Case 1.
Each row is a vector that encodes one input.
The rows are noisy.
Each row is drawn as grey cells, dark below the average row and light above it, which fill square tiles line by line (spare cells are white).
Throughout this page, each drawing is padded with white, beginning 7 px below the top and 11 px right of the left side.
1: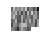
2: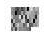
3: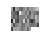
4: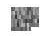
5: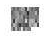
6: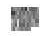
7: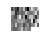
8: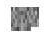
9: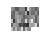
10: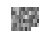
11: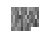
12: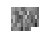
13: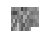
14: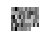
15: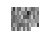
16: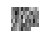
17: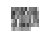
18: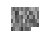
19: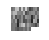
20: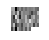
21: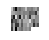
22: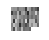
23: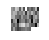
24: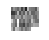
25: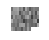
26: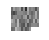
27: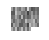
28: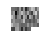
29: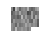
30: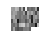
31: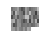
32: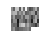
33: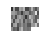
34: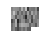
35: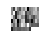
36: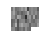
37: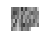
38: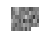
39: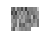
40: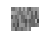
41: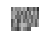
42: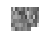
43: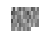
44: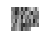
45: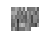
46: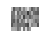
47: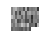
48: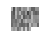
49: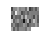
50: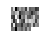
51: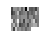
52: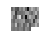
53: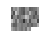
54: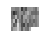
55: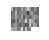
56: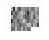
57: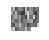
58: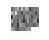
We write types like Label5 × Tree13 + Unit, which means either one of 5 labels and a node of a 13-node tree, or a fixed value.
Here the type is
Tree10 + Unit.
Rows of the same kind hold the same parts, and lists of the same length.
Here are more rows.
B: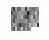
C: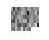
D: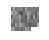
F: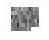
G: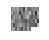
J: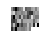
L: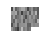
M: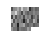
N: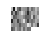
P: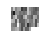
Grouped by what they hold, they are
B, C, D, F, G, L, M, N, P
J

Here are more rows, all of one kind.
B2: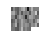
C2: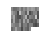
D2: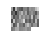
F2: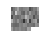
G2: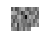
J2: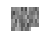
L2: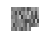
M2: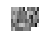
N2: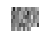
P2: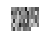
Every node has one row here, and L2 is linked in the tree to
F2 and M2.
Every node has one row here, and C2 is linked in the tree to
J2.
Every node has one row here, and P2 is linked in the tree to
N2.
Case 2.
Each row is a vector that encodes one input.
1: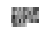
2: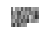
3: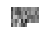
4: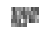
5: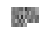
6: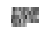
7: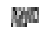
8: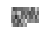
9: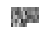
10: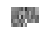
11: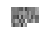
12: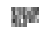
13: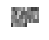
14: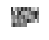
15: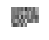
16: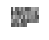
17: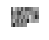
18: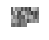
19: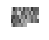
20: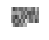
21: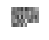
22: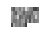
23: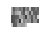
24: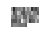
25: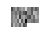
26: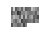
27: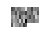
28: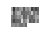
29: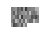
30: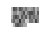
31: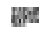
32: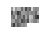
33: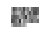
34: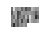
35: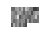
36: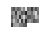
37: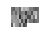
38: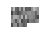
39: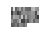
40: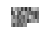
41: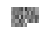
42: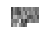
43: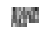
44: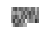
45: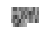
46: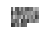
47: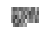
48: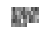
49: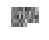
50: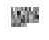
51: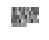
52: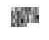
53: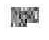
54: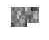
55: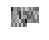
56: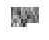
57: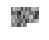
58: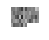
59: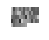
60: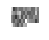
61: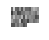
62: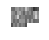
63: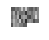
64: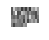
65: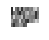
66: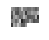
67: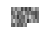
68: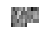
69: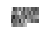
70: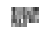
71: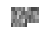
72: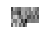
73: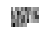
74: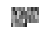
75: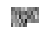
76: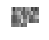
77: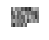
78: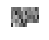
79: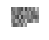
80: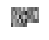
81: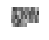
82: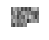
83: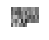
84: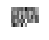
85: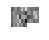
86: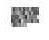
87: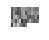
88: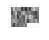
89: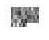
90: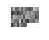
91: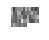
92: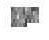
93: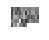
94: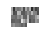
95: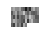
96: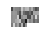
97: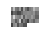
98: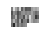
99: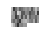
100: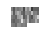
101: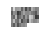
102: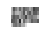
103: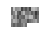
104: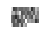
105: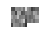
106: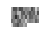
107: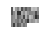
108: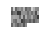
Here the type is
Circle10.
